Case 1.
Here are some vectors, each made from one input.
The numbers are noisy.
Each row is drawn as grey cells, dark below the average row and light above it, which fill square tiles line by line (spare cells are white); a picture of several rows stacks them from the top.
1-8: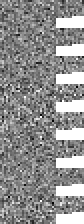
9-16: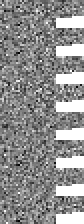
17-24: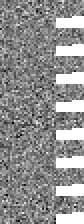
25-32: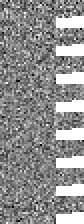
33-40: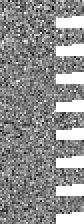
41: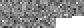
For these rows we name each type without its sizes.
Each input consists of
a point on a line and a true/false value.
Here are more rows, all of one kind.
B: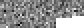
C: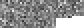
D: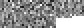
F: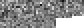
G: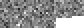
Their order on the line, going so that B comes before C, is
B, F, C, G, D.
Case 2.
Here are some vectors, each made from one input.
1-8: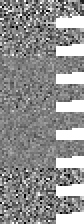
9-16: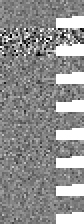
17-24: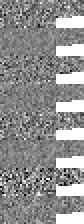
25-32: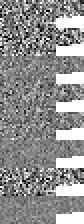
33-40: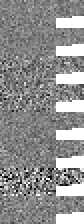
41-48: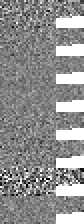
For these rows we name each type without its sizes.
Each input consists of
a node of a tree and a true/false value.
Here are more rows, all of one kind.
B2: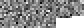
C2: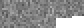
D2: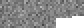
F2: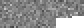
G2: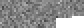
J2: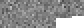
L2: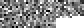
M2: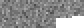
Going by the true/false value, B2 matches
G2 and M2.
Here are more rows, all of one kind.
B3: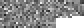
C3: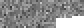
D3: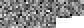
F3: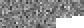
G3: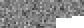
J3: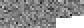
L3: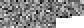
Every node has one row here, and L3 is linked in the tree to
J3.
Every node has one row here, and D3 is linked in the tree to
B3.
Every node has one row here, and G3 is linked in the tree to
F3.
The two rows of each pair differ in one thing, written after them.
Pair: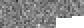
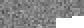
the node of the tree
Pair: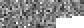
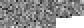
the node of the tree
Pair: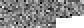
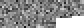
the true/false value
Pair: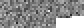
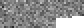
the true/false value
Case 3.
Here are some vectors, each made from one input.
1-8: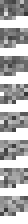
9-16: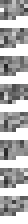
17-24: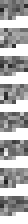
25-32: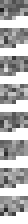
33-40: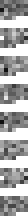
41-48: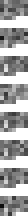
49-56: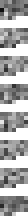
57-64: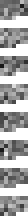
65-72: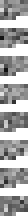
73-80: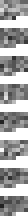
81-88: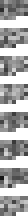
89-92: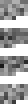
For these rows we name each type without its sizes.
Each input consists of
a point on a circle and a true/false value.
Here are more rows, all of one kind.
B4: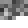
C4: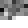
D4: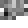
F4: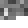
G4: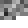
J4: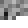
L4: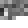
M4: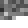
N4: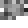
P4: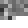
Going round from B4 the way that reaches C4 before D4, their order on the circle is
B4, L4, P4, C4, G4, M4, J4, D4, N4, F4.
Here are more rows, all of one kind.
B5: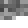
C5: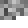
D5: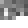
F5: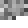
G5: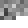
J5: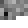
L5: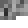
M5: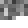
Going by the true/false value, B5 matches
D5 and M5.
